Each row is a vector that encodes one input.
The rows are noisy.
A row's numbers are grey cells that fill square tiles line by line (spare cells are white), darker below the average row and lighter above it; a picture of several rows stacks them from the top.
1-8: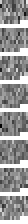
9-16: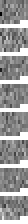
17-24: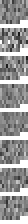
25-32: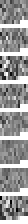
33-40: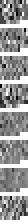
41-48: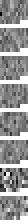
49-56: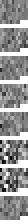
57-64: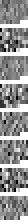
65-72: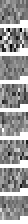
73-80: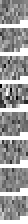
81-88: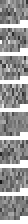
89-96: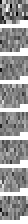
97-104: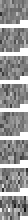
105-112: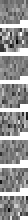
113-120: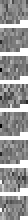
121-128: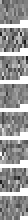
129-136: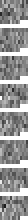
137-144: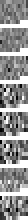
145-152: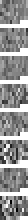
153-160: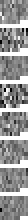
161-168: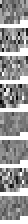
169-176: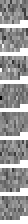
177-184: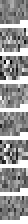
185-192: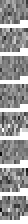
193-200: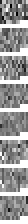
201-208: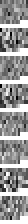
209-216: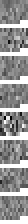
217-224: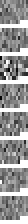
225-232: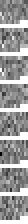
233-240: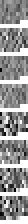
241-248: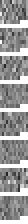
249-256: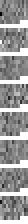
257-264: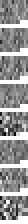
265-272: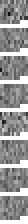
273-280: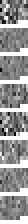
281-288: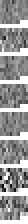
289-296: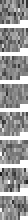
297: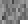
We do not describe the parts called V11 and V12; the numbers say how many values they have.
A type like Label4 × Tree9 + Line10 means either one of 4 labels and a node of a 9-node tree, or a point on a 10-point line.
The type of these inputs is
(Bool × Bool × Bool × Bool + V12) × V11 + Line8.
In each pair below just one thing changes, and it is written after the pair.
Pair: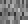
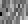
one of the four true/false values
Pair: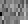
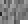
one of the four true/false values
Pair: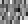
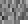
one of the four true/false values
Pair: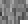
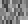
one of the four true/false values
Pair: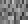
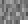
one of the four true/false values
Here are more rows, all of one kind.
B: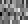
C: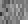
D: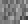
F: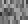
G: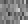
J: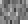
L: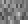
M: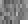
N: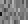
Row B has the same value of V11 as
F and M.
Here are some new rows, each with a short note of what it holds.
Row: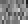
four true/false values and a value of V11
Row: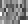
a value of V11 and a value of V12
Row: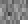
four true/false values and a value of V11
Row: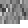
a value of V11 and a value of V12
